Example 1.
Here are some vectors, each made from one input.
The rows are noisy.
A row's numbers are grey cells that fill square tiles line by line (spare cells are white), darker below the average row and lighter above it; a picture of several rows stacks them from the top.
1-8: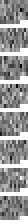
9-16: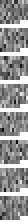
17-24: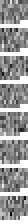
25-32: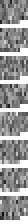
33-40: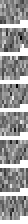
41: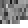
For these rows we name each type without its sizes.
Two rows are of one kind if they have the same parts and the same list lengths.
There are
2 kinds of row.
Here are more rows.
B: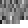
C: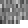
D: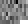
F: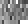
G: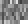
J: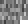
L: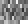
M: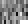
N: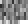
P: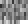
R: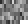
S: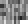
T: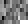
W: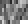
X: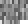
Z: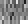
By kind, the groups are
B, C, D, J, M, R, T, W
F, G, L, N, P, S, X, Z

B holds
a point on a line and three true/false values.
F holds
a point on a line.
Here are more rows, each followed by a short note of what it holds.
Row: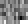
a point on a line
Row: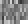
a point on a line
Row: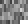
a point on a line and three true/false values
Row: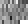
a point on a line
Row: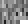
a point on a line and three true/false values
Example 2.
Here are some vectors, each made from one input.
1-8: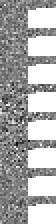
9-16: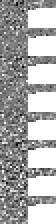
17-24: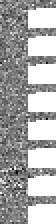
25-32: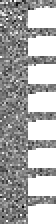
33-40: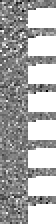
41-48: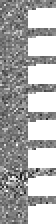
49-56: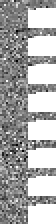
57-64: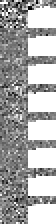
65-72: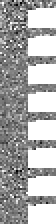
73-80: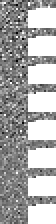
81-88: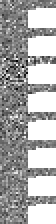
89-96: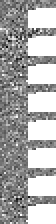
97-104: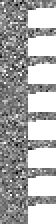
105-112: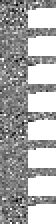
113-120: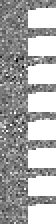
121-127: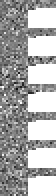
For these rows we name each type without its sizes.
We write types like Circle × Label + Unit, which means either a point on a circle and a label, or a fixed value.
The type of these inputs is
Bool × Bool × Bool × Bool + Label.
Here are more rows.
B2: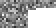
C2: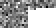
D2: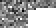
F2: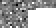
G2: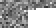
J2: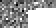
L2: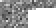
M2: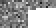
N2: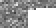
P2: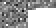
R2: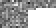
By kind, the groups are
B2, C2, G2, L2, M2, N2, R2
D2, F2, J2, P2

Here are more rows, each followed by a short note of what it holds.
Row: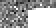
a label
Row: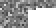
four true/false values
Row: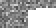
four true/false values
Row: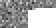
four true/false values
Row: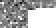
a label
